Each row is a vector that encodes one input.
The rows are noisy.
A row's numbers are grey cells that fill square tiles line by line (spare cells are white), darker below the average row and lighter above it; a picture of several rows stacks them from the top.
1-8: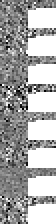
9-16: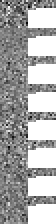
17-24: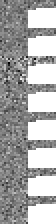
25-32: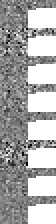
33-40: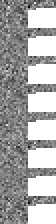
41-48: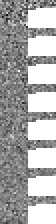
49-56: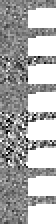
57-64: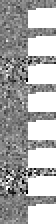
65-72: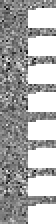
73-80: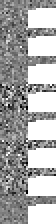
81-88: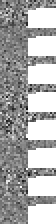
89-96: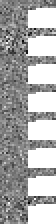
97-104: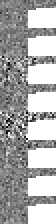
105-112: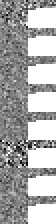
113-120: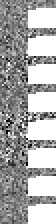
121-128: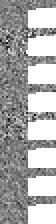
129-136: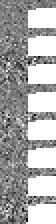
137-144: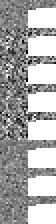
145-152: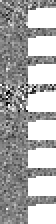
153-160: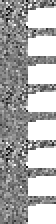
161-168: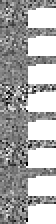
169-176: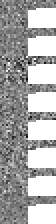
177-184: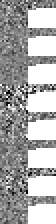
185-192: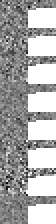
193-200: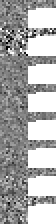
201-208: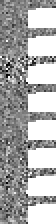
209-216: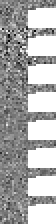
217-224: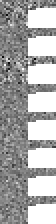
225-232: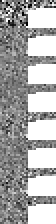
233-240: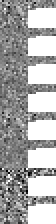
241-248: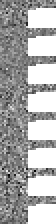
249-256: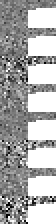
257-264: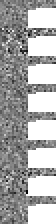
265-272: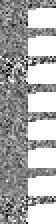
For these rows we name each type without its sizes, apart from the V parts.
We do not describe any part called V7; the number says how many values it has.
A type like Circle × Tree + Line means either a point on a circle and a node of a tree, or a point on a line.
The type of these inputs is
Bool × Bool × Bool × Bool × V7 + List(Line).
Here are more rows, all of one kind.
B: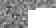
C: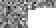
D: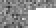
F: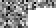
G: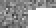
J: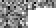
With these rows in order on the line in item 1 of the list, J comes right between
F and G.
